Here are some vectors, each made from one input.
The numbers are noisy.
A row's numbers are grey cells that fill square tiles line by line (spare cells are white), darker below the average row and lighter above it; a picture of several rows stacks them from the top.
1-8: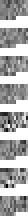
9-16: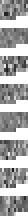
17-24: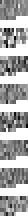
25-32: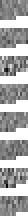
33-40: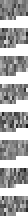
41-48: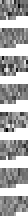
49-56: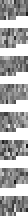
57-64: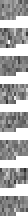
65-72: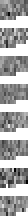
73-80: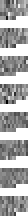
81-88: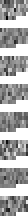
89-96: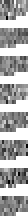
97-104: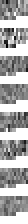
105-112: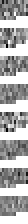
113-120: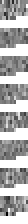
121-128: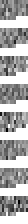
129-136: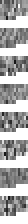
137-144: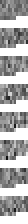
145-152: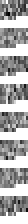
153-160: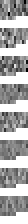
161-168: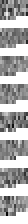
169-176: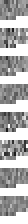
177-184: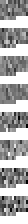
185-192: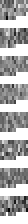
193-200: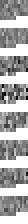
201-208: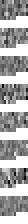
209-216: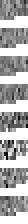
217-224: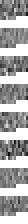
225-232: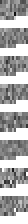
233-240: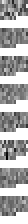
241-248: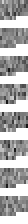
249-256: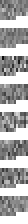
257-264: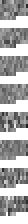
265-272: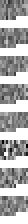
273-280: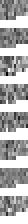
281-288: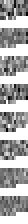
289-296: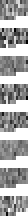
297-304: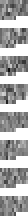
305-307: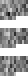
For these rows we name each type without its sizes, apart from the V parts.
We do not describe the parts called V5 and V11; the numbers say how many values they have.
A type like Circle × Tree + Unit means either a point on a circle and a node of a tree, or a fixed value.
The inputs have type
(Bool × Bool × Bool + Unit) × Line × V11 + V5.
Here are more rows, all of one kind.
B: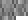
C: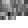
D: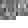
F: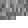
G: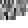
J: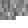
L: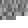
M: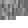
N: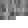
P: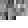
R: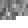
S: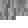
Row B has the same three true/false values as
D, F, P and R.
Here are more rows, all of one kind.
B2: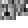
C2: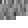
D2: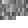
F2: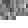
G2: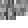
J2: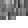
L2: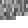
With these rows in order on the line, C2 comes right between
J2 and L2.
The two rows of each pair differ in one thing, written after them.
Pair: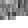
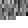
the value of V11
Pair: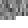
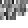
the value of V11
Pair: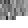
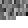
the value of V11
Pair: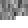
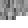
the place on the line
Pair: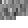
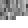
the value of V11
